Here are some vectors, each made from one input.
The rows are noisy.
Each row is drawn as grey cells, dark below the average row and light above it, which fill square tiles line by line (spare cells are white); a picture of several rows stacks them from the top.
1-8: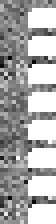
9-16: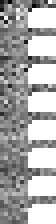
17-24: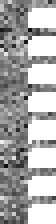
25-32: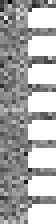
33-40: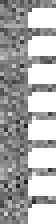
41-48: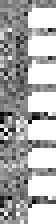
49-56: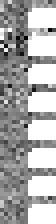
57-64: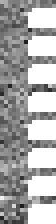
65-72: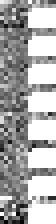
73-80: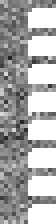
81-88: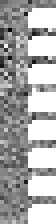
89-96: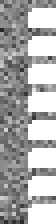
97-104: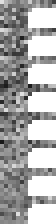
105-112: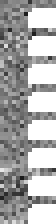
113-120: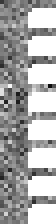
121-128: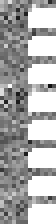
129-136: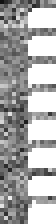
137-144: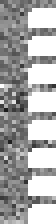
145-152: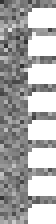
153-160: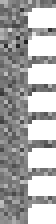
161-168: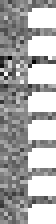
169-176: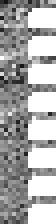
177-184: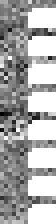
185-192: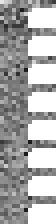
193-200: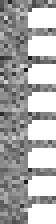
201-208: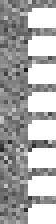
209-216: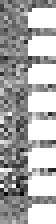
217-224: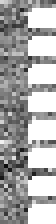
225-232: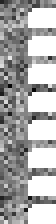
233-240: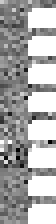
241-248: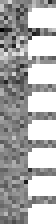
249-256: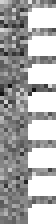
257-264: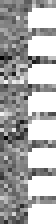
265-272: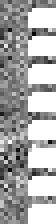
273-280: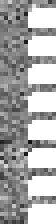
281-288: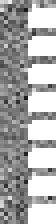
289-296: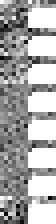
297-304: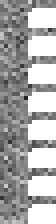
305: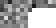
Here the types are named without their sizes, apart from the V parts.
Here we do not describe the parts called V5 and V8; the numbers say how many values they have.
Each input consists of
either a true/false value, a value of V5 and a value of V8, or a list of points on a line.
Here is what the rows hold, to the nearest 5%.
About 45% of them hold a true/false value, a value of V5 and a value of V8. The rest are lists of points on a line.
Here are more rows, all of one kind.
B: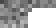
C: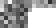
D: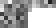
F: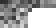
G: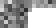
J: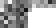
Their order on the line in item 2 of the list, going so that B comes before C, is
F, B, J, G, C, D.
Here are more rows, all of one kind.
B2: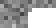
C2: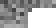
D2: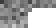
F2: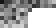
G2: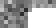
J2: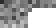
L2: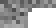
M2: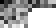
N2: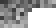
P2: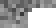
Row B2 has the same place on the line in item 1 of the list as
D2 and J2.
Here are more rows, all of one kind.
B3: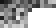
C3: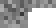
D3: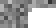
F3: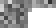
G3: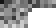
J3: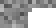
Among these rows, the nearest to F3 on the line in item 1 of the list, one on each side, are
C3 and G3.
